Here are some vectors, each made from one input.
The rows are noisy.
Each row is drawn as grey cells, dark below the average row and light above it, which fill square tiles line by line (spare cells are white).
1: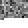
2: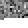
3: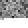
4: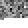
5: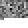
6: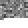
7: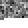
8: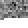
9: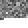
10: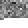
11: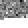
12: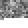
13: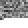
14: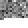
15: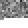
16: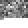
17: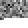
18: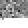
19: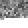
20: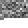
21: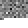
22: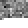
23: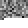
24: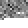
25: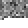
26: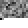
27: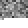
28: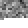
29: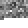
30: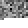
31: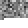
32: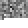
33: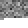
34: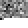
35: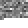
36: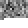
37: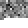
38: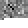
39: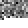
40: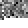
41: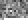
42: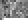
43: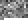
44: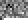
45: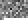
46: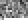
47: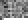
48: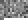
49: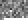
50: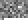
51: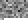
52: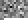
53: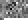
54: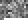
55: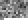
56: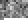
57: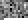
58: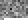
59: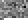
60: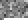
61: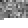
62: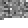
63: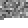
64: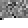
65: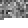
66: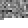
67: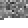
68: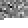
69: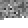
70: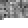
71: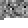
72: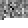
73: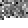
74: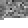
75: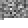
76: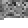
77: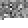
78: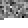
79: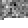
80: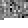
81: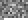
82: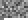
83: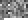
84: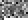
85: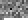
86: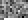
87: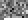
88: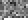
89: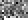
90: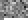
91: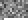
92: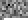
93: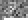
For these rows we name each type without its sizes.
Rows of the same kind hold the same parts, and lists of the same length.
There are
4 kinds of row.
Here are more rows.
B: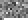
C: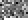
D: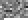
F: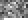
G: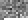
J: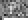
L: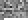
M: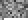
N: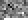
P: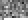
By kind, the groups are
B, D, G, J
C
F
L, M, N, P

